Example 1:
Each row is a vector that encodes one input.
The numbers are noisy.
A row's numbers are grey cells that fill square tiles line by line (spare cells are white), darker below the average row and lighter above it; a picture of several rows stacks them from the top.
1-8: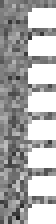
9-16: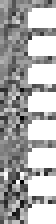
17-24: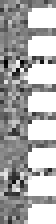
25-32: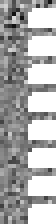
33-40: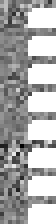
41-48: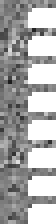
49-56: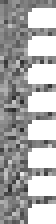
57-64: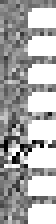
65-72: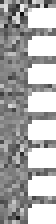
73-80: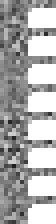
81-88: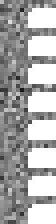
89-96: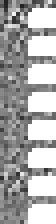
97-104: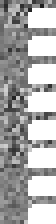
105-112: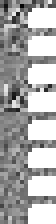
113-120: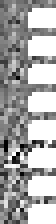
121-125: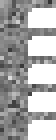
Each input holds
a node of an 8-node tree and a true/false value.
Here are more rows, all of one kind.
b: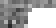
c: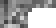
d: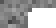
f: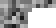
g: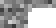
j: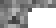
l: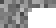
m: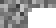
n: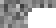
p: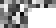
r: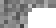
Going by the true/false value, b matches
f, g, n and r.
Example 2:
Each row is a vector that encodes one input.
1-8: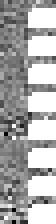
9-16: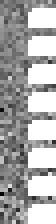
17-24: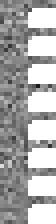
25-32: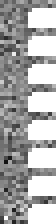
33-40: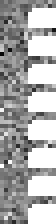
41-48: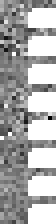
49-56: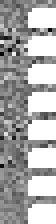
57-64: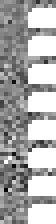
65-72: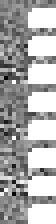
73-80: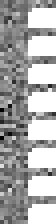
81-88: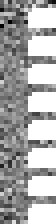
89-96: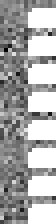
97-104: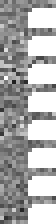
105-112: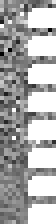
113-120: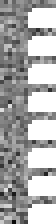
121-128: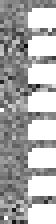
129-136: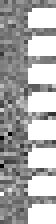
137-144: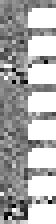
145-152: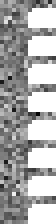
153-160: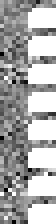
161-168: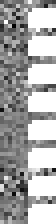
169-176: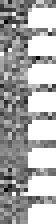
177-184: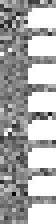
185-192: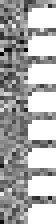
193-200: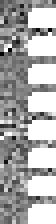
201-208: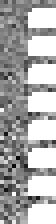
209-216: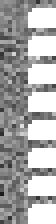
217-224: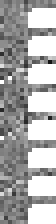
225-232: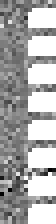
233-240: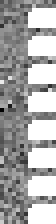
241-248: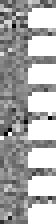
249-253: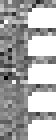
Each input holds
either a point on an 8-point line, or a point on a 10-point line.
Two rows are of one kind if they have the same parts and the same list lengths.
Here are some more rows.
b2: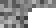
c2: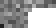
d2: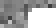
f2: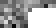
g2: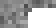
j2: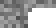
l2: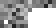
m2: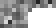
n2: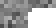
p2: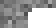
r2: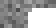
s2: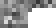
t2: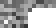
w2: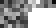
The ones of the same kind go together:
b2, f2, j2, m2, n2, s2, t2
c2, d2, g2, l2, p2, r2, w2

